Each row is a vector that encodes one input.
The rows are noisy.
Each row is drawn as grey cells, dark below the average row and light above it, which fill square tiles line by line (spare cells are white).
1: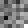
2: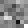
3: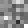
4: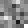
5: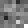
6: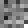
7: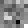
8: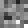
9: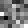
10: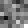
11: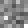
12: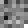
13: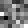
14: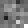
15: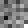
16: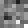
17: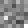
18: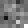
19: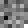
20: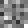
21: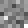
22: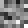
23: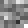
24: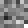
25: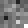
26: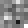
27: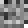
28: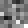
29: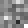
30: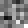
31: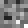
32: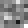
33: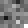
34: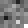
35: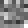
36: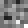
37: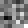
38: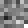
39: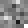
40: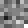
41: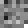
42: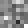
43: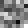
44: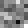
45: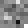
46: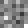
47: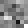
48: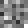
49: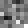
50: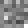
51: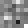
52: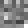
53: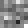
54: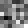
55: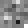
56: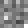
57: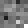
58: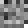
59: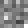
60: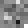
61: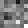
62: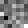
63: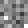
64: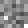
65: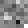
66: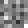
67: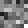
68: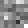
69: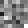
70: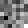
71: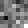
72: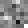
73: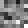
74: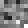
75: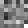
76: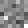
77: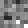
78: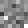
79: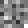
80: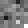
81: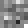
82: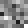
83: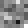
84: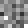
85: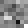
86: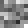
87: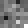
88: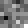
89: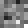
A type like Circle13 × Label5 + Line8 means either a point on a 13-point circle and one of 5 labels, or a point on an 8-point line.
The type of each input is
Bool × (Line7 + Line8).
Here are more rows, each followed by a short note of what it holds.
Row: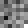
a point on a 7-point line and a true/false value
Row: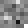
a point on a 7-point line and a true/false value
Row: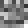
a point on an 8-point line and a true/false value
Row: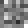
a point on an 8-point line and a true/false value
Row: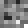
a point on an 8-point line and a true/false value
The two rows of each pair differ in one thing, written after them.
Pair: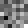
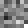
the place on the 7-point line
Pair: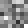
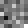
the true/false value
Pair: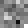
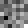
the true/false value
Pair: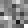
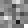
the place on the 7-point line
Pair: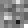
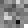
the place on the 7-point line
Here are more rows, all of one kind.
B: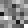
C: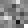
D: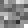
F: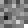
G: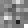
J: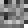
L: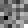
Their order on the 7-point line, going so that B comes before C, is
L, B, C, J, G, F, D.
